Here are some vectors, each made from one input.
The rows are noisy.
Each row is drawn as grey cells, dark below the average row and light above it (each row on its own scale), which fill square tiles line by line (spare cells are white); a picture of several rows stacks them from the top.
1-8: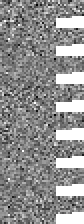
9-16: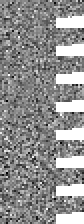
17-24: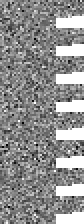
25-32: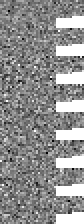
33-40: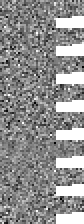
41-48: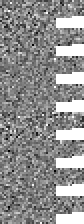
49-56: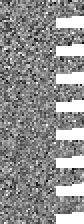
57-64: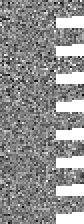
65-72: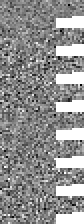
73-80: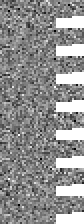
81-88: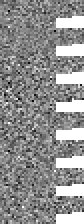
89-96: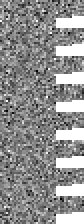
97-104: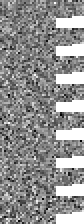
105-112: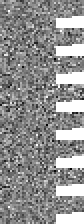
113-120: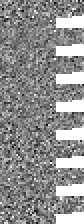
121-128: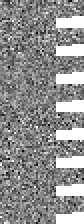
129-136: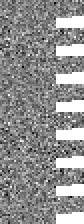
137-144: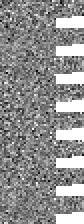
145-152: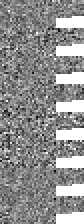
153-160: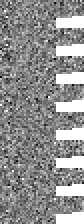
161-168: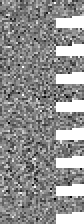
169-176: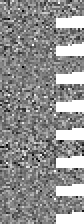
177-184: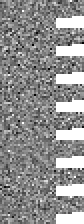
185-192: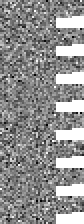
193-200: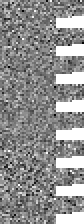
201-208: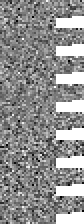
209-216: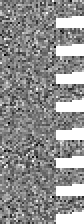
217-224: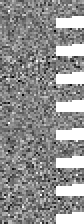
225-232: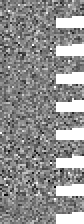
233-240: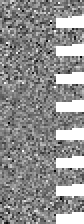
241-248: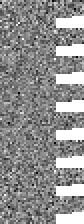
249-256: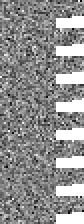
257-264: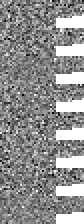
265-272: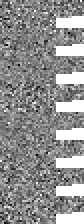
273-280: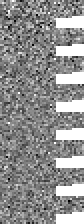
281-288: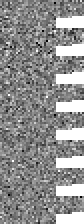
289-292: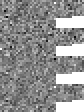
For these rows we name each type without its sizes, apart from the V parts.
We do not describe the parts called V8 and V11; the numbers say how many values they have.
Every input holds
either a fixed value, or a label and a value of V11, or a true/false value and a value of V8.
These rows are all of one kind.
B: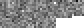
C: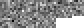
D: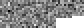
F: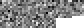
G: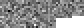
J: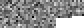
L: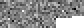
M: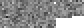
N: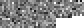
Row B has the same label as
C, D and G.
